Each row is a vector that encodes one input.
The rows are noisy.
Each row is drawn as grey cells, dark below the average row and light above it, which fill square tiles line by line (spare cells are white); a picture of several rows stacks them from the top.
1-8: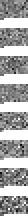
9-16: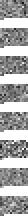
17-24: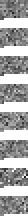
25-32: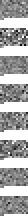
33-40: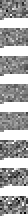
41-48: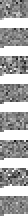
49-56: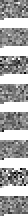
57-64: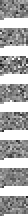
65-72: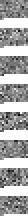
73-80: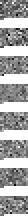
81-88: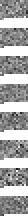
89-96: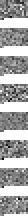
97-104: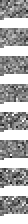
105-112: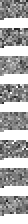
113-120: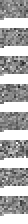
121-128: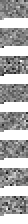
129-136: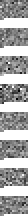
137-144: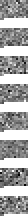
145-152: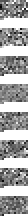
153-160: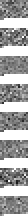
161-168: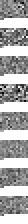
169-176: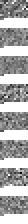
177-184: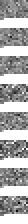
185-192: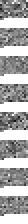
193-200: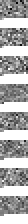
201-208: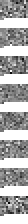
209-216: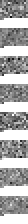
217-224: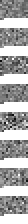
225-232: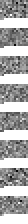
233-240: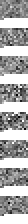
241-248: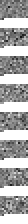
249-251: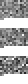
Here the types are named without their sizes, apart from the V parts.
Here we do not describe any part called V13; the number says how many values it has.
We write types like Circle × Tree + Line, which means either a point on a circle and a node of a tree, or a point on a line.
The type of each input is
((Bool × Bool × Bool + Unit) × V13 + Unit) × Label.
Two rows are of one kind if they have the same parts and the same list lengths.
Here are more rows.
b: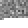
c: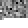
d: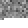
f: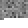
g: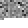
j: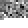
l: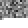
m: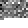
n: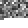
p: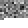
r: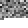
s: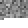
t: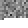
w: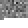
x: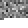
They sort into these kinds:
b, c, d, g, j, l, t, w, x
f, p, r, s
m, n

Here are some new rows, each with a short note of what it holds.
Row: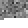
a label and a value of V13
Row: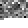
a label
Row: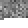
a label, three true/false values and a value of V13
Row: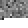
a label and a value of V13
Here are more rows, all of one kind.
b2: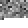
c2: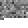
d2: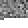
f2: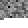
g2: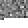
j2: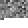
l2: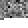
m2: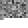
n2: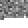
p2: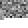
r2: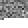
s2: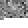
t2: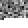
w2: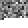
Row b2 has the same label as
j2, n2, r2 and s2.
